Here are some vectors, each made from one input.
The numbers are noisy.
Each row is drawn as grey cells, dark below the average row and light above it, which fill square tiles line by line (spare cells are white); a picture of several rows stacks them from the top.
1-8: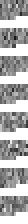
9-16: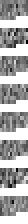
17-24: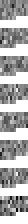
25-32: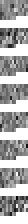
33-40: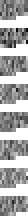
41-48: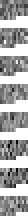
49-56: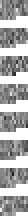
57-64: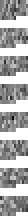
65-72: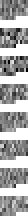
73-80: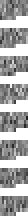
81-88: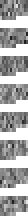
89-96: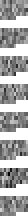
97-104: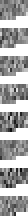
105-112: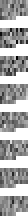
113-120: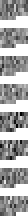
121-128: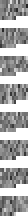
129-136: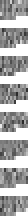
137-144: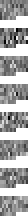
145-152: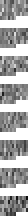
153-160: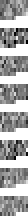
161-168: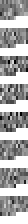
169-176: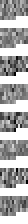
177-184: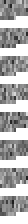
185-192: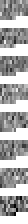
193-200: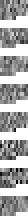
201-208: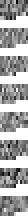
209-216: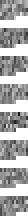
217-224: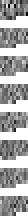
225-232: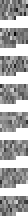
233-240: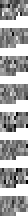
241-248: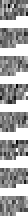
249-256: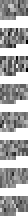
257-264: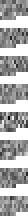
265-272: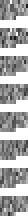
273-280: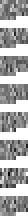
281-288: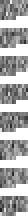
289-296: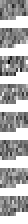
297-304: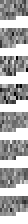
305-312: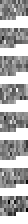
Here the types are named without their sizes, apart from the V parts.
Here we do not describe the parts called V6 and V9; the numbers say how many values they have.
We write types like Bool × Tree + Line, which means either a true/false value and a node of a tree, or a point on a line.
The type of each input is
((Bool × Bool × Bool × Bool + Line) × V9 + Tree) × V6.
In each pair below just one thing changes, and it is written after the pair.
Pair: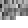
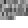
the place on the line
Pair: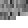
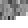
the value of V6
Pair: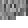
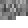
the place on the line
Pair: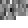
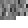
the place on the line
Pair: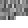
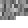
the value of V9
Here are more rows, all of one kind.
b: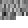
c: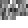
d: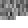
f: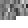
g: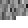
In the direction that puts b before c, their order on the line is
f, d, g, b, c.
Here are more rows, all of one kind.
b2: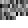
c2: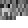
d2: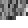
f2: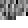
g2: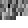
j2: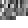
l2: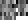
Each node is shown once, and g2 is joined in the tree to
c2 and d2.
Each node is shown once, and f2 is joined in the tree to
d2 and l2.
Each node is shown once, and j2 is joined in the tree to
b2 and d2.
